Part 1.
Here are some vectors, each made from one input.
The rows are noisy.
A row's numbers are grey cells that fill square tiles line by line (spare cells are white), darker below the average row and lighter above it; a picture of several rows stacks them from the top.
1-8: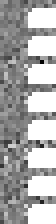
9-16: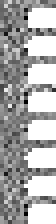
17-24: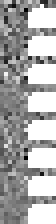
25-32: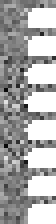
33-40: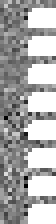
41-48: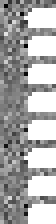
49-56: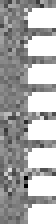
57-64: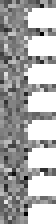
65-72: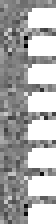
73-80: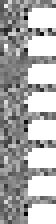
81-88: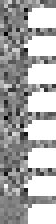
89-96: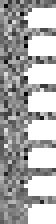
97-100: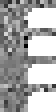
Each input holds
a point on a 10-point line.
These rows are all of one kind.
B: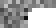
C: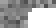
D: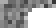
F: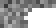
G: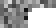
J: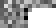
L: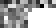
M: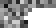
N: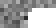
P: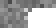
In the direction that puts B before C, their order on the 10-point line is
J, G, B, N, C, D, P, F, L, M.
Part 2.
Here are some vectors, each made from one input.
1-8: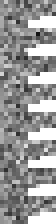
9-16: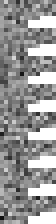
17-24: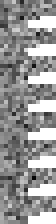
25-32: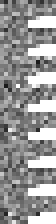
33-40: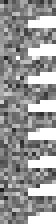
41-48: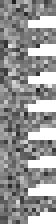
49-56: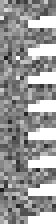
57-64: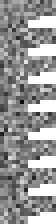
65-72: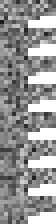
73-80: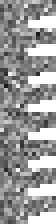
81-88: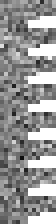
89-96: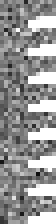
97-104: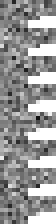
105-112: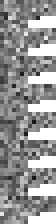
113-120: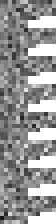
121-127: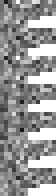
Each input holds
a point on a 16-point circle.
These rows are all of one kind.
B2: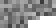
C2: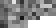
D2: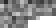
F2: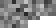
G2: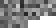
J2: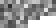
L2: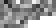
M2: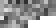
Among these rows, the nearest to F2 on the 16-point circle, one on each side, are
D2 and G2.
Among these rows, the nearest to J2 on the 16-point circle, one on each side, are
L2 and M2.
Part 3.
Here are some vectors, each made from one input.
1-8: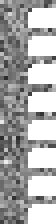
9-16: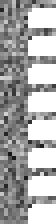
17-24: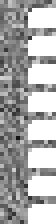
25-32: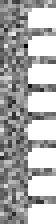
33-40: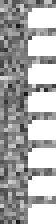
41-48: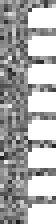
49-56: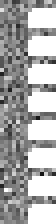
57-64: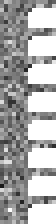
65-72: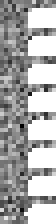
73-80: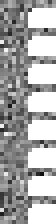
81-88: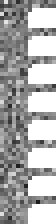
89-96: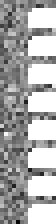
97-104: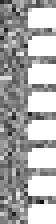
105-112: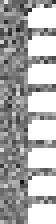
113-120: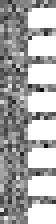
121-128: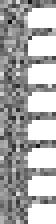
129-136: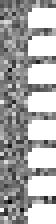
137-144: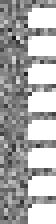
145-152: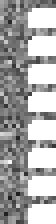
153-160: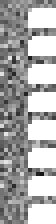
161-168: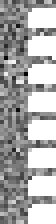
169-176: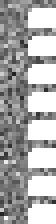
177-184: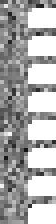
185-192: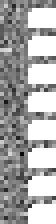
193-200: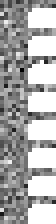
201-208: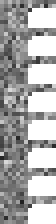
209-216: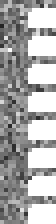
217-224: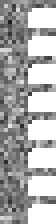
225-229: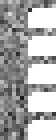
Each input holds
a node of an 11-node tree.
